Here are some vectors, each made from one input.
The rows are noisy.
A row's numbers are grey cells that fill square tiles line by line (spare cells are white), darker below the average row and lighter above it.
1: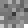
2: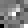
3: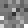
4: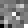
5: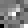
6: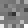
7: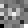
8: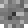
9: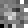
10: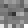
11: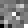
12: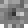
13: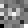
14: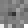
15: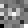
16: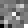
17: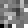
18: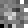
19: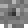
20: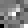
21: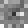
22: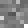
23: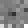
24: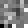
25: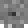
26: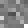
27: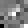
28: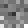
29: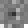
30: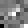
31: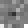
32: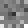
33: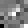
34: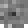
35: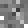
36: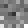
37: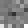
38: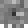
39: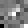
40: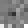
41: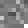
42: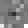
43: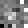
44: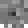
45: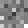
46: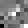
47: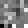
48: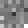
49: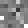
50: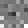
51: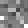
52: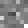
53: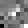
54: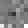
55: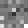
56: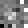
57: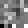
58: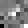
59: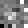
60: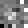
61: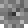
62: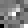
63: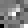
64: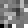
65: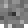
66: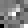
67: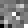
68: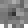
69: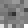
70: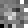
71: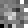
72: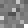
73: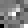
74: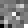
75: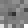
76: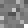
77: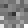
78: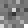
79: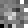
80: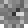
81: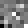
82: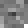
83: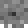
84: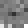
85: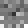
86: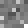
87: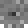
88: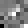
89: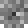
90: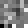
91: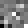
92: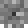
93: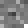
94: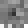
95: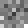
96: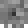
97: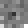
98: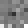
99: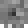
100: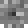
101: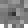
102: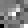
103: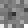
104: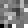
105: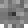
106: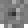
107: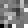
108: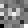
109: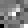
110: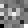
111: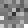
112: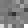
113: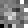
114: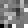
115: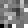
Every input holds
either a point on a 5-point line, or a point on each of three 6-point lines.
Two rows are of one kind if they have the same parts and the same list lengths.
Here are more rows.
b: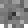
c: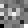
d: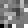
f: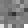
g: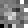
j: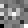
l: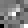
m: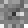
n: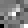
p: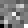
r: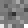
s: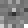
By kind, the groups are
b, f, m, r, s
c, d, g, j, l, n, p

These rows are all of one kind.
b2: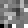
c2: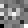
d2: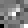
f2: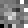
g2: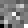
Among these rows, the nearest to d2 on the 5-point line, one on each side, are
c2 and g2.
